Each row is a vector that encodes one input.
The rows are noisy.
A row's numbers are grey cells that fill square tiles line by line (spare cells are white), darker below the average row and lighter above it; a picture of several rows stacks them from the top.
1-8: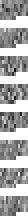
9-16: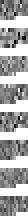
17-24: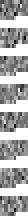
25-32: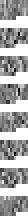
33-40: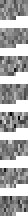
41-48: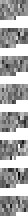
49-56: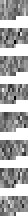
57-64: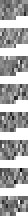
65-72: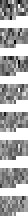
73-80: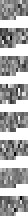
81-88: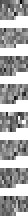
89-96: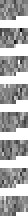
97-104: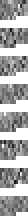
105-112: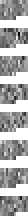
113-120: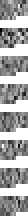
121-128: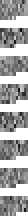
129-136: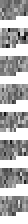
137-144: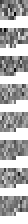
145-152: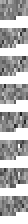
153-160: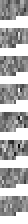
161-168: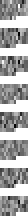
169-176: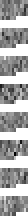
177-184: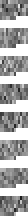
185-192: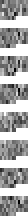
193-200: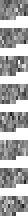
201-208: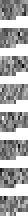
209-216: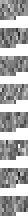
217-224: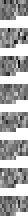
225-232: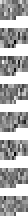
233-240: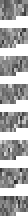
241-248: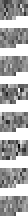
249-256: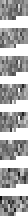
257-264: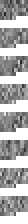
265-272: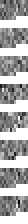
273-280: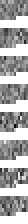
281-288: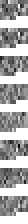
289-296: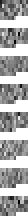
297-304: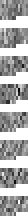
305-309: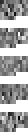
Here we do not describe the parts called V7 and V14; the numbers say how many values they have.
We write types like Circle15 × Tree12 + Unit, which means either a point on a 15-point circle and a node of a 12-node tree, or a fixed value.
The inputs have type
Bool × Circle10 × V7 + V14.
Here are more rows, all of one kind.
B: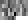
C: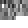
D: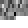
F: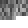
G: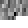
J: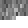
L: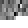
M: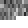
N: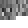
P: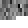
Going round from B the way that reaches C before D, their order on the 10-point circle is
B, N, F, C, M, D, P, L, J, G.
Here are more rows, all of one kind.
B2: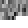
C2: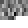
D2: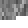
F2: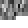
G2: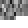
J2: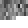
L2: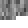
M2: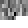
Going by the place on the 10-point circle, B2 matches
C2 and M2.
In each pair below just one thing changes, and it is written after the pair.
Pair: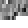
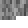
the true/false value
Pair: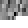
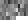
the true/false value
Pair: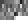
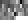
the value of V7
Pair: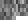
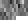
the place on the 10-point circle
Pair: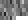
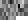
the value of V7
